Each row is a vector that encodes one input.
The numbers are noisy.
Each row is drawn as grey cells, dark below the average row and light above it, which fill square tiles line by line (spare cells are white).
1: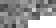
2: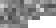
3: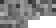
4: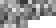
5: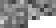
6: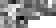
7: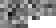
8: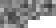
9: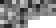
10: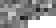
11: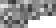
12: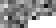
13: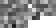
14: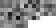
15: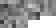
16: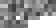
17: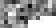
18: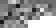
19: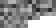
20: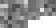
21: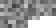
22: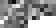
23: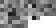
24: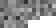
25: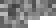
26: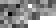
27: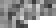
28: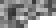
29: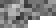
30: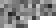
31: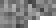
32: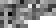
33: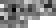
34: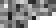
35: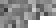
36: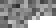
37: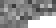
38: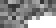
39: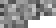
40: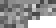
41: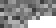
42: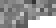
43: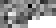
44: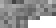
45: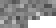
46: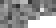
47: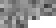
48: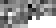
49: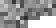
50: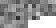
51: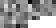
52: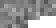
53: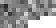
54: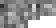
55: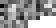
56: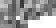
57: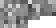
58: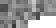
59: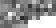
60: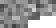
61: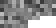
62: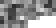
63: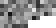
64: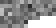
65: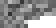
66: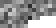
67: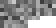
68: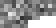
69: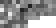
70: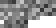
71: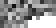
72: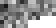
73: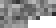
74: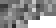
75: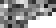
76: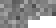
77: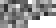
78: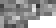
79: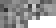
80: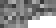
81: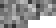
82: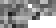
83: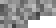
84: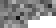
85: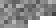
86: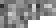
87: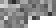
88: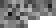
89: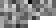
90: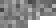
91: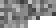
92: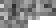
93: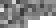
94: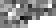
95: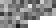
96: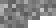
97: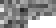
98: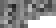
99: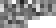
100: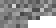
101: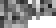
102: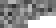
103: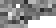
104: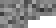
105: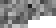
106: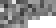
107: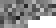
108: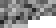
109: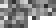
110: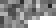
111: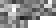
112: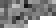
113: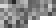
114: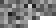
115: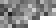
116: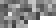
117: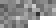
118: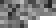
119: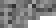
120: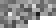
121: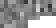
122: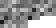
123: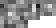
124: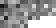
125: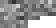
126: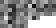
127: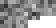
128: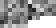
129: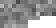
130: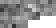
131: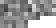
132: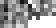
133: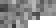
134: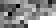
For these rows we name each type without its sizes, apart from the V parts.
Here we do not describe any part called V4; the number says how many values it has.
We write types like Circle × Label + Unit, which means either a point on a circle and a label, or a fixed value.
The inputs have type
Bool × V4 + List(Line).
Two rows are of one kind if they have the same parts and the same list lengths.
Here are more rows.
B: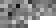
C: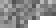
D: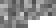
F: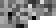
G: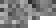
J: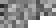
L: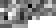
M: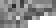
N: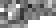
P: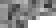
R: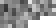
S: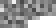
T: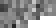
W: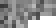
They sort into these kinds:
B, C, D, G
F, P
J, R, T, W
L, N, S
M

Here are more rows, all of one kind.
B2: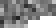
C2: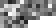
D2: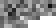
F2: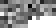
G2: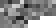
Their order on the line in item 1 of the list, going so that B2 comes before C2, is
D2, F2, B2, G2, C2.
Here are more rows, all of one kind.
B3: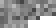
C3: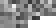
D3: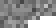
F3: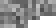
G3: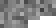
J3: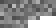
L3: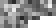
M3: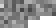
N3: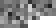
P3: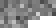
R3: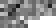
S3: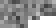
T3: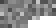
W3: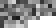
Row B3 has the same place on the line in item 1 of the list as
C3, D3, J3 and R3.
